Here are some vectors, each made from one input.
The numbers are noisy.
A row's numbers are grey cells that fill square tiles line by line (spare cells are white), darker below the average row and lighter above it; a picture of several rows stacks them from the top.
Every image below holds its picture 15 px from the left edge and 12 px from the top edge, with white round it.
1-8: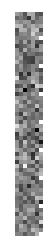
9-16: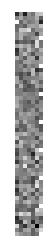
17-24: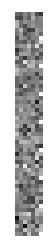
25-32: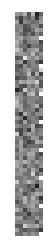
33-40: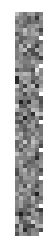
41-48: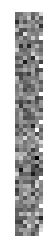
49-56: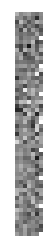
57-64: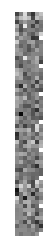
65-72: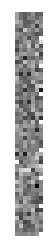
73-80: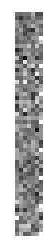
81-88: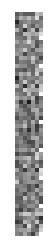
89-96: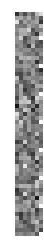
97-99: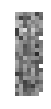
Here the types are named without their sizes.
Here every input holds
either a node of a tree, or a list of points on a line.
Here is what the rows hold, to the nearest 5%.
About 30% of them hold a node of a tree. The rest are lists of points on a line.
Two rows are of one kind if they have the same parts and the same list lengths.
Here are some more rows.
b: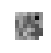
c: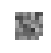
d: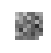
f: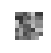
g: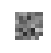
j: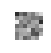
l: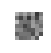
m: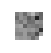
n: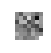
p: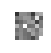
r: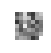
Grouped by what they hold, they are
b, d, m, n
c, f, g, l
j
p, r

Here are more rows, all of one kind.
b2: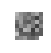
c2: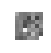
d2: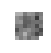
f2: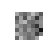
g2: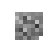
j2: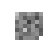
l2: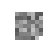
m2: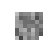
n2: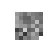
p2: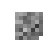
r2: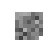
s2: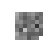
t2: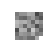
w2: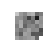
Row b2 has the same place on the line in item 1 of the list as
g2, n2, p2 and r2.
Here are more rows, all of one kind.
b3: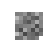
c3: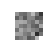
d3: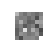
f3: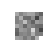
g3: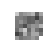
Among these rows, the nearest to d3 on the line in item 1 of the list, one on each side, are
b3 and g3.
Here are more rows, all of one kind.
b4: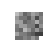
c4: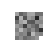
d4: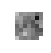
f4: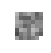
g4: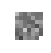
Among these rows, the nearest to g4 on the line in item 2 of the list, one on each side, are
c4 and f4.
